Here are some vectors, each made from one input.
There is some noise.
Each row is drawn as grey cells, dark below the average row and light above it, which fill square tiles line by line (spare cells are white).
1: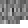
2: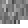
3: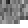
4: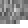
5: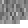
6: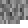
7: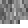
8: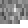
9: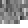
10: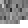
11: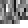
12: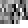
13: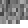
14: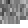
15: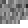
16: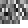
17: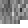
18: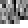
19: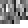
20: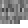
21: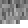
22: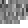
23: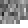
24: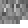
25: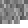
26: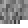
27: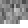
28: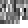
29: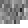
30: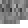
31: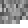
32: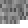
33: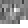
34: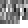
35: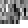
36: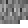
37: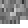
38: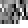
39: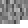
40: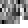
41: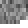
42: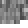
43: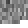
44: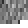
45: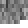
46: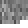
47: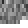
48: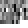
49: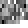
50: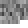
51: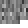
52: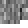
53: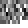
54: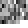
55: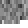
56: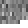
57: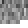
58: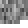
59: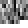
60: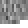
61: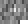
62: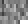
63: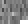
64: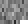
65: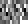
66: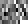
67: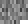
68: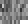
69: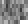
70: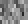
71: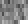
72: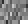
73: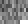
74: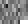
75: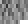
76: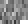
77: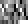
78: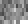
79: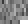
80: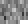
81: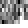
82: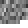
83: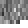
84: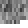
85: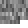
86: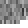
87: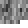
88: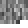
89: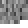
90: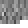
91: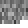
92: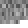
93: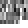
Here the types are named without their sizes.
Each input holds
either a point on a circle and four true/false values, or a node of a tree.
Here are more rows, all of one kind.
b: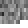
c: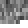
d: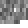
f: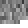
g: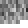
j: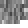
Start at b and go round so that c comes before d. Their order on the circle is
b, j, c, f, d, g.
